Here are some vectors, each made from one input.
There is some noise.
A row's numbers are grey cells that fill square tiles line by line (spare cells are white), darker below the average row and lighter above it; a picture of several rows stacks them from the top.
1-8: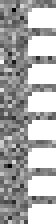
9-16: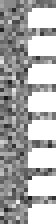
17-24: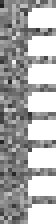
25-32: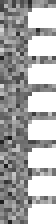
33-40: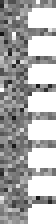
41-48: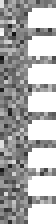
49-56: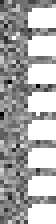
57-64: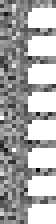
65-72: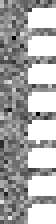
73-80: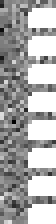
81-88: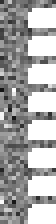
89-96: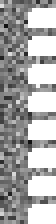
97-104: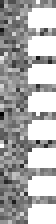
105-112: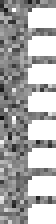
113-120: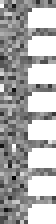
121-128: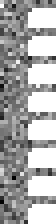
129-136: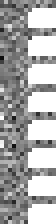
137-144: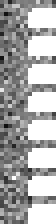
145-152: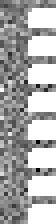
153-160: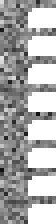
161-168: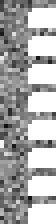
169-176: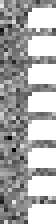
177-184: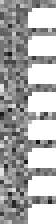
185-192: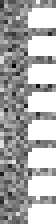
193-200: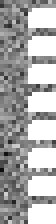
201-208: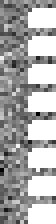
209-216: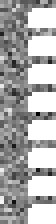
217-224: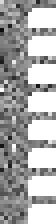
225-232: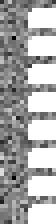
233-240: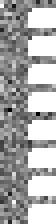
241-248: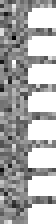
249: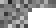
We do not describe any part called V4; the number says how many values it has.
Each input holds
a value of V4, together with either a point on a 15-point line, or a node of an 11-node tree.
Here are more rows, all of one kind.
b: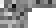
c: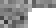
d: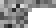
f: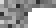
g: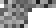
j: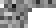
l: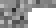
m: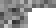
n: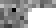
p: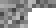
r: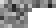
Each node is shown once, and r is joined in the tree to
c and m.
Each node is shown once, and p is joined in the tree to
f.
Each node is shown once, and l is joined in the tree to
d and f.
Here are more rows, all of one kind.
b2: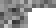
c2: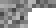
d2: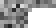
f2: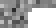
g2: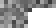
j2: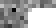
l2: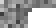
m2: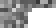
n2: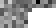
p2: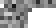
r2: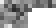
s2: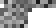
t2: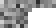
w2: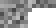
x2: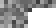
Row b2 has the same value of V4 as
c2, f2, j2 and w2.
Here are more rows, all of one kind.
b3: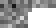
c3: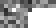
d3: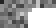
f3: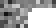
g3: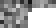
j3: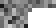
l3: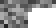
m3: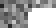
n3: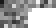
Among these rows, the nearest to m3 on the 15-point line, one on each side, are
b3 and d3.
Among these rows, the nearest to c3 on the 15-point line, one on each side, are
f3 and j3.
